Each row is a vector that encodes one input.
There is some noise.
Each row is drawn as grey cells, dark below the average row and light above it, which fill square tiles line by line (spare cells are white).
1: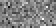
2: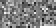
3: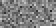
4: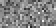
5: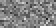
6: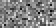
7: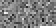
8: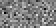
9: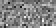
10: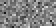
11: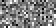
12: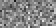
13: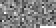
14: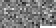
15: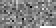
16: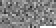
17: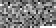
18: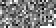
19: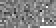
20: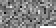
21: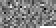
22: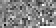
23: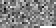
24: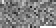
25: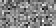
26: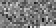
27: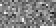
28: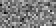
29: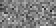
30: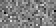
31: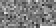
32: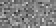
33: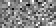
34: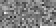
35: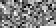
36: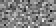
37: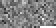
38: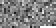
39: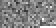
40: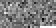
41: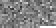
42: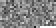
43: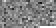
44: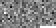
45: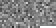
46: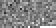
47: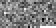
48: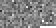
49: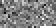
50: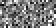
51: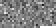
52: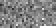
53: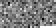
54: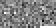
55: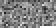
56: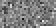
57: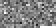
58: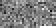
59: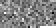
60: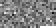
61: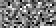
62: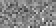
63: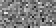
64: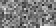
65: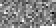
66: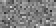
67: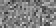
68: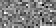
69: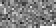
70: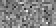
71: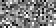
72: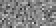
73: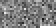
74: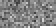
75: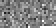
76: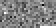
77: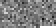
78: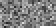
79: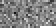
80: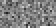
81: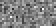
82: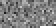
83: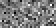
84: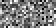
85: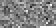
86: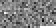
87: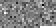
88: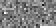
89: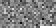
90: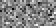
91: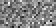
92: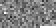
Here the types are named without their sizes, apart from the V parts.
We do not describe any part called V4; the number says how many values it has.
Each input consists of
a list of items, each a true/false value and a value of V4.
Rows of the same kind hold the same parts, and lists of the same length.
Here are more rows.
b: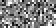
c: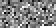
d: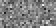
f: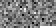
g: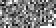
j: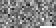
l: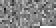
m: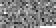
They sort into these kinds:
b, g
c, d, j, l
f, m

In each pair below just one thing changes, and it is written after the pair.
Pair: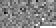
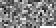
the true/false value in item 2 of the list
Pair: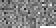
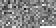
the value of V4 in item 2 of the list
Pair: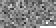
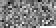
the true/false value in item 1 of the list
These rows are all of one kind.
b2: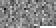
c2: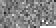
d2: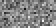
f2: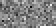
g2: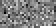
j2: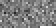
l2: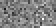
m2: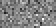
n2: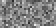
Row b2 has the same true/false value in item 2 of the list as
j2 and l2.
